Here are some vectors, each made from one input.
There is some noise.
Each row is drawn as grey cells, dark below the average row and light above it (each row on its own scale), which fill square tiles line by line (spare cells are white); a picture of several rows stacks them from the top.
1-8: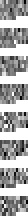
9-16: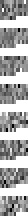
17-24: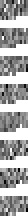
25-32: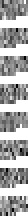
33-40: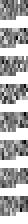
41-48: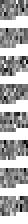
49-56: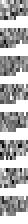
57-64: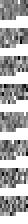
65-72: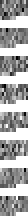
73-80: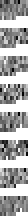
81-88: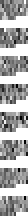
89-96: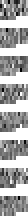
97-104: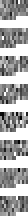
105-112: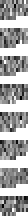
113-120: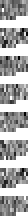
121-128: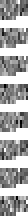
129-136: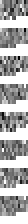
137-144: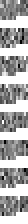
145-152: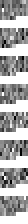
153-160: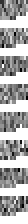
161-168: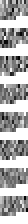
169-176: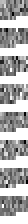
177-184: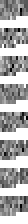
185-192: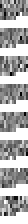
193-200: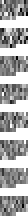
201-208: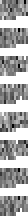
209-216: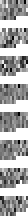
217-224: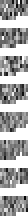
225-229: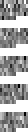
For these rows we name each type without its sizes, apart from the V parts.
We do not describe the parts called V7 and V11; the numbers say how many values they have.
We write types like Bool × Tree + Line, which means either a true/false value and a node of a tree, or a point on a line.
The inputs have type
(Bool × Bool × Bool × Bool + Label) × V7 × V11.
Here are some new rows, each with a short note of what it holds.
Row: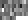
a label, a value of V7 and a value of V11
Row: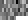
a label, a value of V7 and a value of V11
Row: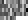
a label, a value of V7 and a value of V11
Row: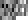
a label, a value of V7 and a value of V11
